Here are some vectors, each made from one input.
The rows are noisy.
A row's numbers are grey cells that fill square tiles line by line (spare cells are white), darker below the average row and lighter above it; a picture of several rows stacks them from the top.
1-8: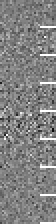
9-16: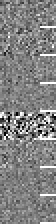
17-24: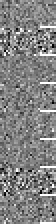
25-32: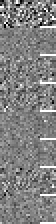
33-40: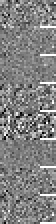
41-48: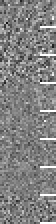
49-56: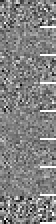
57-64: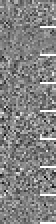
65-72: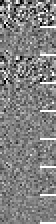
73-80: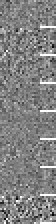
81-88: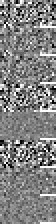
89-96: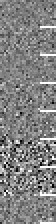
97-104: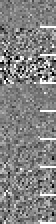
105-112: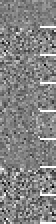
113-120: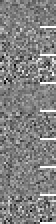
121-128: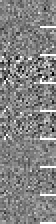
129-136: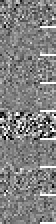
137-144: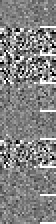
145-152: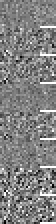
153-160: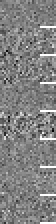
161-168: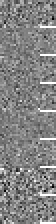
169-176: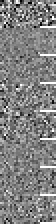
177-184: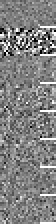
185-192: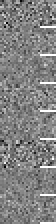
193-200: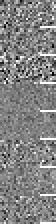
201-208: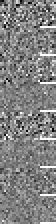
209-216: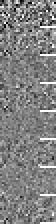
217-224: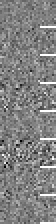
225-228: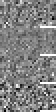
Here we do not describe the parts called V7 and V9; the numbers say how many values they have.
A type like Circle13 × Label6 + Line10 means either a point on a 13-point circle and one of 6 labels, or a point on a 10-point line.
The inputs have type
Bool × (Line5 + Line8) × Line6 × V7 × V9.
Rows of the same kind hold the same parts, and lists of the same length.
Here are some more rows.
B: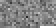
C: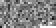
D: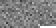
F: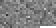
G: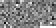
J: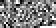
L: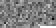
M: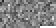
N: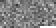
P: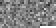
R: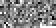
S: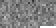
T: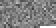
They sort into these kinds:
B, G, M, P
C, D, F, J, L, N, R, S, T

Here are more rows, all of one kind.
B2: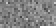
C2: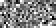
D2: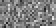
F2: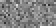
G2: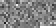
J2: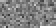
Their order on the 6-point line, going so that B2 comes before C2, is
D2, B2, G2, F2, J2, C2.
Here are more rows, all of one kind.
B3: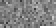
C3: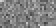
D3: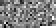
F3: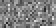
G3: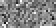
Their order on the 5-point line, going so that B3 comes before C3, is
B3, G3, D3, F3, C3.
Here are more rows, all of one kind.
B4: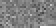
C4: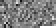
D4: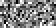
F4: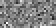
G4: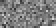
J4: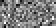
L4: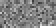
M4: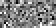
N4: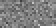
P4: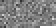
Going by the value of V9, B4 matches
F4, L4, M4 and P4.
